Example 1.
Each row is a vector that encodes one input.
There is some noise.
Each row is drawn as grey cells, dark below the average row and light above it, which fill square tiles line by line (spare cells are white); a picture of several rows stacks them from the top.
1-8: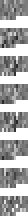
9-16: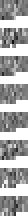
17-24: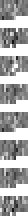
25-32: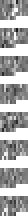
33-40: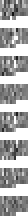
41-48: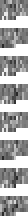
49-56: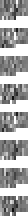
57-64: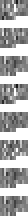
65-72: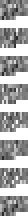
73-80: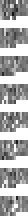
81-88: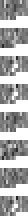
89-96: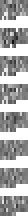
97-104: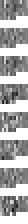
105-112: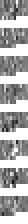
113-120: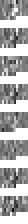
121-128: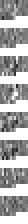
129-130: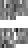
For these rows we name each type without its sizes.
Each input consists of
four true/false values.
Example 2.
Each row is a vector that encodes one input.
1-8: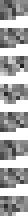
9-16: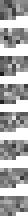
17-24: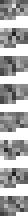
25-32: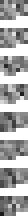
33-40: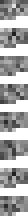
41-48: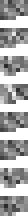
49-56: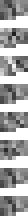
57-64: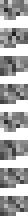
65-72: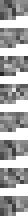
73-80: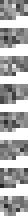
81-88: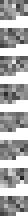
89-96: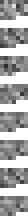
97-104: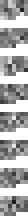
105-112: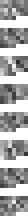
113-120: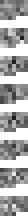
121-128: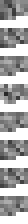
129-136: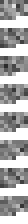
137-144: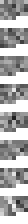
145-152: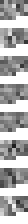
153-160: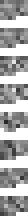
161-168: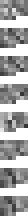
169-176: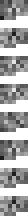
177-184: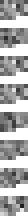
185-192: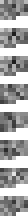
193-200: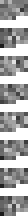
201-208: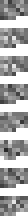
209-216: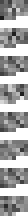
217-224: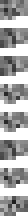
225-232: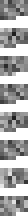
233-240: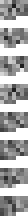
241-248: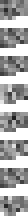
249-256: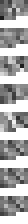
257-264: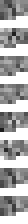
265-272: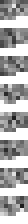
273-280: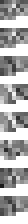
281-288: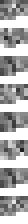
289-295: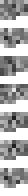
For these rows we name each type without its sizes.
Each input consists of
four true/false values.
